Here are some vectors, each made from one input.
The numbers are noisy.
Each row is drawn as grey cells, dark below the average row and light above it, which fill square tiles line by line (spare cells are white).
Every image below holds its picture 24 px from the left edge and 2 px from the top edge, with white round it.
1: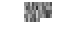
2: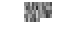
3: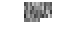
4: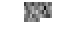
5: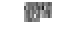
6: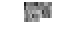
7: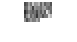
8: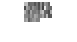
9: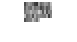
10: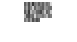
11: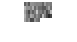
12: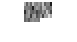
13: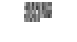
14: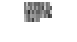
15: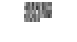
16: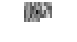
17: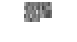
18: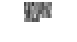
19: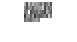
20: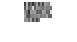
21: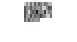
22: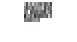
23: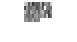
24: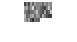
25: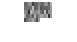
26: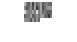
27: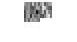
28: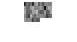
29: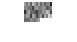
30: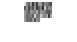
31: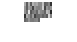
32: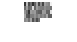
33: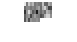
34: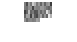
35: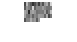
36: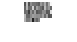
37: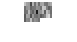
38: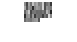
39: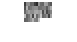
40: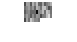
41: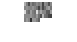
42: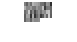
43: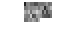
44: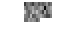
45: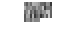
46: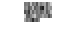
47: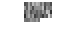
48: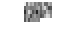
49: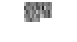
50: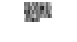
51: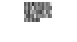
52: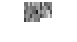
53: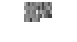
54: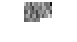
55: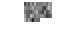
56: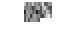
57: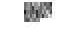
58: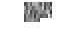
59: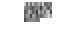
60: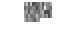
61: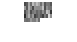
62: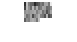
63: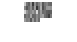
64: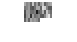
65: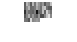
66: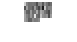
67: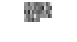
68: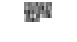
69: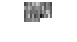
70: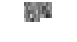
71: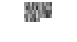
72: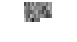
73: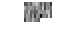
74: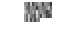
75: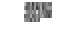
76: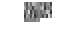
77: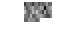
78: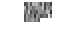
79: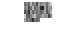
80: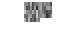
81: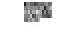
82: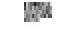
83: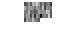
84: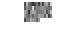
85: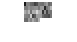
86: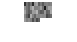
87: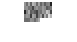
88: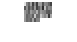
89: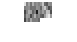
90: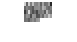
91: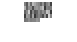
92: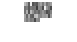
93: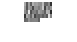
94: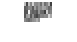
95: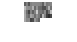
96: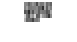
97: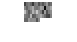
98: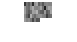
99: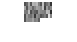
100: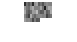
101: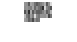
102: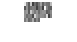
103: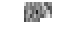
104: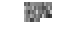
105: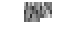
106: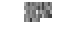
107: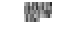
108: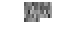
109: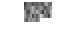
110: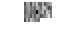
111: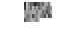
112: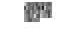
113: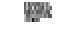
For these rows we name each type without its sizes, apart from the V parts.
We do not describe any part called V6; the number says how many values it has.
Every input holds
a point on a line, together with either a point on a line, or a value of V6.
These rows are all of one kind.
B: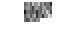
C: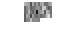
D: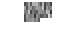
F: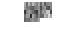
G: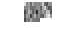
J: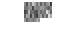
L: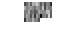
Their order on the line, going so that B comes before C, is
L, D, J, B, F, G, C.
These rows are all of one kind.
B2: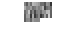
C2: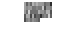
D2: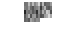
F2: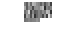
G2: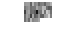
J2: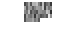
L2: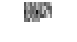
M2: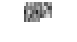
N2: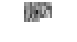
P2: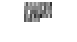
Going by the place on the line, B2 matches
C2 and P2.
